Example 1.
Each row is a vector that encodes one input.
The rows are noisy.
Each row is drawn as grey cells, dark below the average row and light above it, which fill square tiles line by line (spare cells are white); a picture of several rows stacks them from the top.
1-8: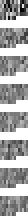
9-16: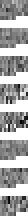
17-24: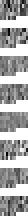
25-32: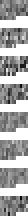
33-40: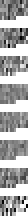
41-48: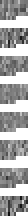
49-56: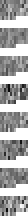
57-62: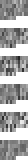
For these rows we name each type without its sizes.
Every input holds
a list of points on a line.
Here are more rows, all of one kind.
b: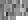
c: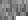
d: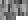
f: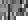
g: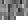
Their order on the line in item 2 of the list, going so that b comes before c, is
f, b, g, c, d.
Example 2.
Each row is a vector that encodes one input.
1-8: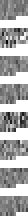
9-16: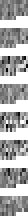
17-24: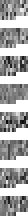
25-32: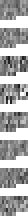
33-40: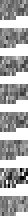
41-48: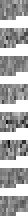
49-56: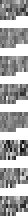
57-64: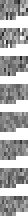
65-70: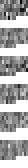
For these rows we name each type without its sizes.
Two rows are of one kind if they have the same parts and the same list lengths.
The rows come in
3 kinds.
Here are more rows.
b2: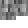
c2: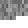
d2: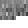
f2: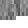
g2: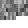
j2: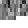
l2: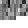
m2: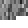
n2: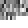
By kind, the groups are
b2, d2, f2, g2, m2, n2
c2
j2, l2

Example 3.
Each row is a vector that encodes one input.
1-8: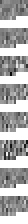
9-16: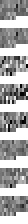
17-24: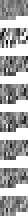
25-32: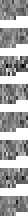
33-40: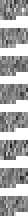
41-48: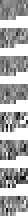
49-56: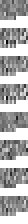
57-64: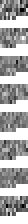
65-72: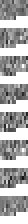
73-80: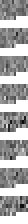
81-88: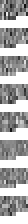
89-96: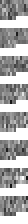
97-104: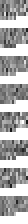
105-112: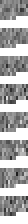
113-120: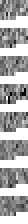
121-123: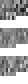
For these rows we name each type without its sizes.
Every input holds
either a point on a line, or three true/false values.
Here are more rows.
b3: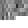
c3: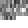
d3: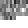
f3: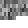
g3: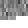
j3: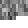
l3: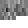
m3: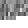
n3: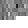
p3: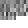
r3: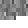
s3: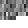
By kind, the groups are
b3, g3, l3, m3, n3, p3, r3
c3, d3, f3, j3, s3

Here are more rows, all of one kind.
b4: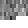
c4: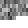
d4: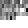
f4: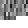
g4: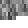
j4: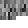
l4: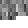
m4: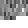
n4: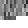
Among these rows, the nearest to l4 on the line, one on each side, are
d4 and g4.
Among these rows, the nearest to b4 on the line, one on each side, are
d4 and m4.
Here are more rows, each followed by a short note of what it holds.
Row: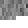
three true/false values
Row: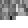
a point on a line
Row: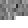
three true/false values
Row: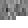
three true/false values
